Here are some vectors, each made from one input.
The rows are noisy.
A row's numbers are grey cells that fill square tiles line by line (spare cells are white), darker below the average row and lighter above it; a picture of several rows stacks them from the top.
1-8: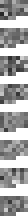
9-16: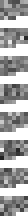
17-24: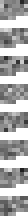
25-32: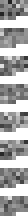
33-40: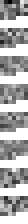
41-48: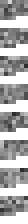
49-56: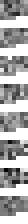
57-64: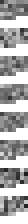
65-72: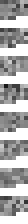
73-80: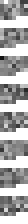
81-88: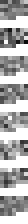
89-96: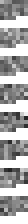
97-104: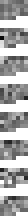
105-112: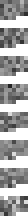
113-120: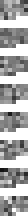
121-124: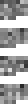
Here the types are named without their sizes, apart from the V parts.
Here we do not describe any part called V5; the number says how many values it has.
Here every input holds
a value of V5, together with a list of points on a circle.
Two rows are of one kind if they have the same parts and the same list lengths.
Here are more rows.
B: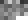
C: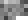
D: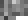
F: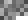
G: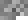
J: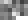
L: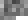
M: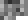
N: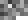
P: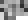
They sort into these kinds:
B, F, J, P
C, D, G, N
L, M

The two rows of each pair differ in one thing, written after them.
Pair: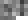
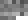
the place on the circle in item 2 of the list
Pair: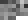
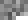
the place on the circle in item 1 of the list
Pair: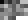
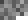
the place on the circle in item 2 of the list
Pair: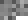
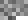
the place on the circle in item 2 of the list
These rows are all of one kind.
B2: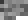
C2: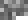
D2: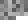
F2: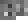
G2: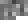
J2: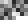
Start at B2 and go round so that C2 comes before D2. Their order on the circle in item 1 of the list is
B2, C2, D2, J2, G2, F2.
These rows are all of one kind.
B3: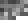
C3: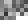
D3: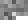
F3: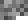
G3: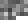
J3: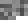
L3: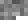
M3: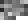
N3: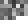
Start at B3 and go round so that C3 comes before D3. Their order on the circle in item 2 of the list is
B3, N3, L3, F3, C3, J3, M3, D3, G3.
